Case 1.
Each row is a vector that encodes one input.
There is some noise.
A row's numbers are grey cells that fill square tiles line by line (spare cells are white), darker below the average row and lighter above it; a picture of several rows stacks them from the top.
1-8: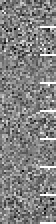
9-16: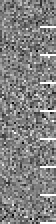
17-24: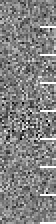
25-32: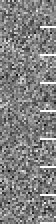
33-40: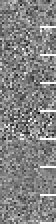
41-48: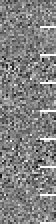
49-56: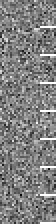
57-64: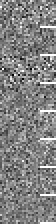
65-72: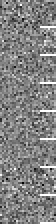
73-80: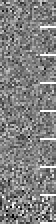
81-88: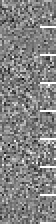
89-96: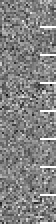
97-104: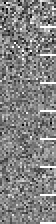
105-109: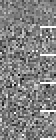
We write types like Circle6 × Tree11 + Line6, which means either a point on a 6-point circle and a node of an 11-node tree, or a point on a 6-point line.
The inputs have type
Tree16.
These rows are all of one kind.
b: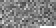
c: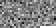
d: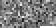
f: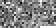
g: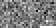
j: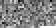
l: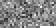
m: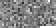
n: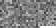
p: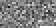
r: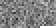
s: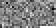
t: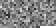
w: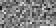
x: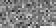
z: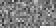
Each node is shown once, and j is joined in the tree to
l and p.
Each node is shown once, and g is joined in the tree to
d and n.
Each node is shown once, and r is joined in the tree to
l and m.
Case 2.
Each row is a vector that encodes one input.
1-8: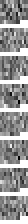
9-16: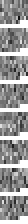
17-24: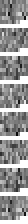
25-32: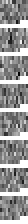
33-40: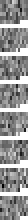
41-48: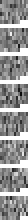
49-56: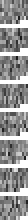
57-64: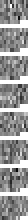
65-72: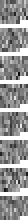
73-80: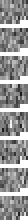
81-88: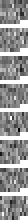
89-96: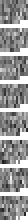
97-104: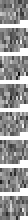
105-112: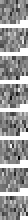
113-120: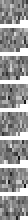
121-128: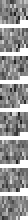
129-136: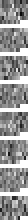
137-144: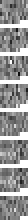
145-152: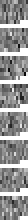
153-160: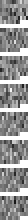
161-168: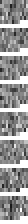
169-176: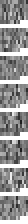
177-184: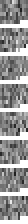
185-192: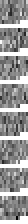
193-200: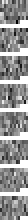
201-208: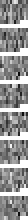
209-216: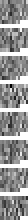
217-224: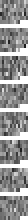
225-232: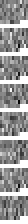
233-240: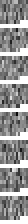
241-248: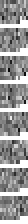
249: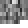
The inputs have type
Circle16.
